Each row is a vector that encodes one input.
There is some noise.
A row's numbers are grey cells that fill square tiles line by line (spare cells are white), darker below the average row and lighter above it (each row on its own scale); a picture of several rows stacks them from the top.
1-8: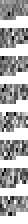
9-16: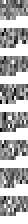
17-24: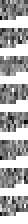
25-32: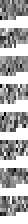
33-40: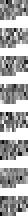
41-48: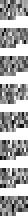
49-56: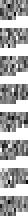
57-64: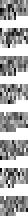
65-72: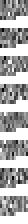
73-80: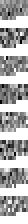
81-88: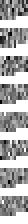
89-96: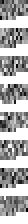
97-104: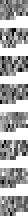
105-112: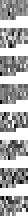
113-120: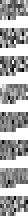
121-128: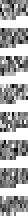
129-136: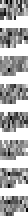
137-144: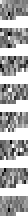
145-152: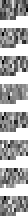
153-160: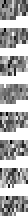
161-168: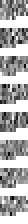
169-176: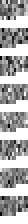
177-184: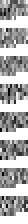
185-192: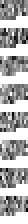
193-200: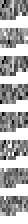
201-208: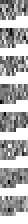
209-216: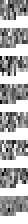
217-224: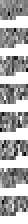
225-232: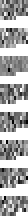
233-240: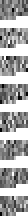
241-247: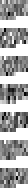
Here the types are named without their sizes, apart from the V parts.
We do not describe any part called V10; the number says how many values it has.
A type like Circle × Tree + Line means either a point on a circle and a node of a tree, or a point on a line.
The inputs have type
Circle × V10 + Line.
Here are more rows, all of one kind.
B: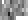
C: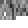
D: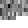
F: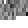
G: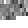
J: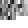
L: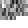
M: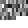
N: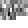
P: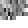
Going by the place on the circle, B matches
C, D, J and M.
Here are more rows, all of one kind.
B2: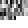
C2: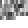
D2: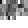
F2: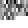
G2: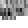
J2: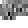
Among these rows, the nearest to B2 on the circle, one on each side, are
D2 and G2.
